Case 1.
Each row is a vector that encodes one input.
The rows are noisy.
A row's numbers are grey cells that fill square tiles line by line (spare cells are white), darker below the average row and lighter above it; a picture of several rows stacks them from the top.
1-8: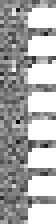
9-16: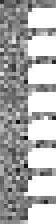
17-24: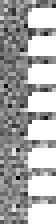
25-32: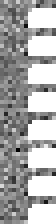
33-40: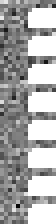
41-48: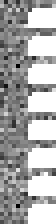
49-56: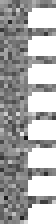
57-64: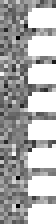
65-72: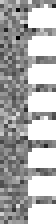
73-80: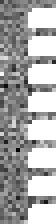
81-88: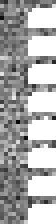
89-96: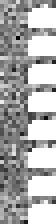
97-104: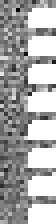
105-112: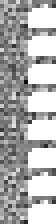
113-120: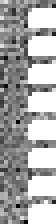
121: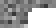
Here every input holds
a point on a 7-point line, together with either a point on a 7-point line, or a point on a 12-point line.
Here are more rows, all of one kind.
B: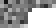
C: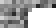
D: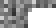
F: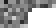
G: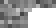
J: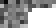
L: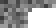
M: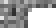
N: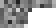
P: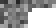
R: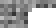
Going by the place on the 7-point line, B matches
F and J.
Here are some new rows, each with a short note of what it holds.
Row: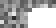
a point on each of two 7-point lines
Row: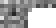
a point on a 7-point line and a point on a 12-point line
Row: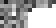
a point on each of two 7-point lines
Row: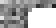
a point on a 7-point line and a point on a 12-point line
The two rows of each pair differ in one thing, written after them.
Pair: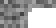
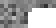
the place on the 12-point line
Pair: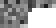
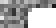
the place on the 7-point line
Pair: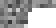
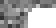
the place on the 12-point line
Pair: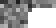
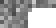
the place on the 7-point line
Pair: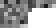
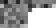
the place on the 12-point line
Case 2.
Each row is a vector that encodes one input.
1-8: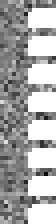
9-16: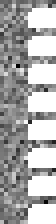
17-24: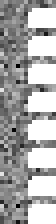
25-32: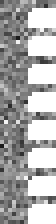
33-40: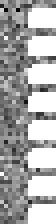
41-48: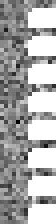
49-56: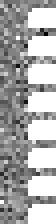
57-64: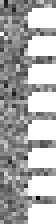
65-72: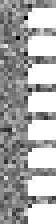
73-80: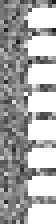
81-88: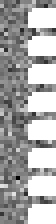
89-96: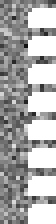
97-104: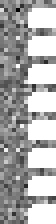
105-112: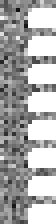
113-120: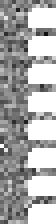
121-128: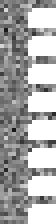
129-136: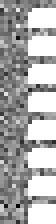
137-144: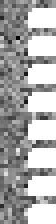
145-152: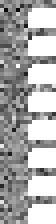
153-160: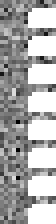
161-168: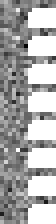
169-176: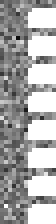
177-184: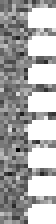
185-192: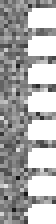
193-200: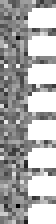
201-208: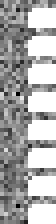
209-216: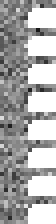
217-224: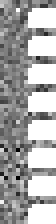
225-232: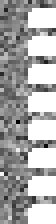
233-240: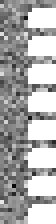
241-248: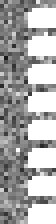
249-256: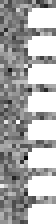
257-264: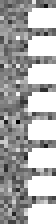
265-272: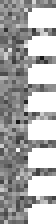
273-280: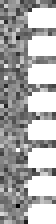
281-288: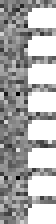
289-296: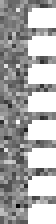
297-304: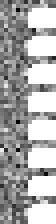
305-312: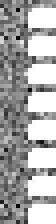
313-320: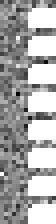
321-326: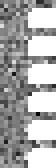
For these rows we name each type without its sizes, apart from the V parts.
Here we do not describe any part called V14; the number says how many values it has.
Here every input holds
a point on a circle, together with either a point on a circle, or a value of V14.
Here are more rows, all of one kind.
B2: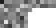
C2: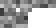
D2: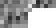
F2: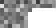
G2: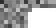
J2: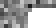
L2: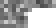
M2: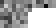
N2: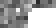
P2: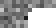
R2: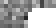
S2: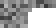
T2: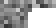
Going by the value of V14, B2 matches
F2, G2, M2 and T2.
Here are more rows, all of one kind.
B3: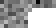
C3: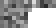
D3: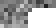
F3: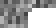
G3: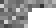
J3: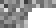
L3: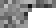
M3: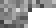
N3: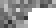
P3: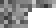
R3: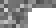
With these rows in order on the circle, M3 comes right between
G3 and N3.
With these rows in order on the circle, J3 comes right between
G3 and R3.
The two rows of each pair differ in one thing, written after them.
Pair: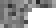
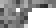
the value of V14
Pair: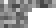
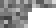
the value of V14
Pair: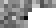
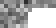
the place on the circle
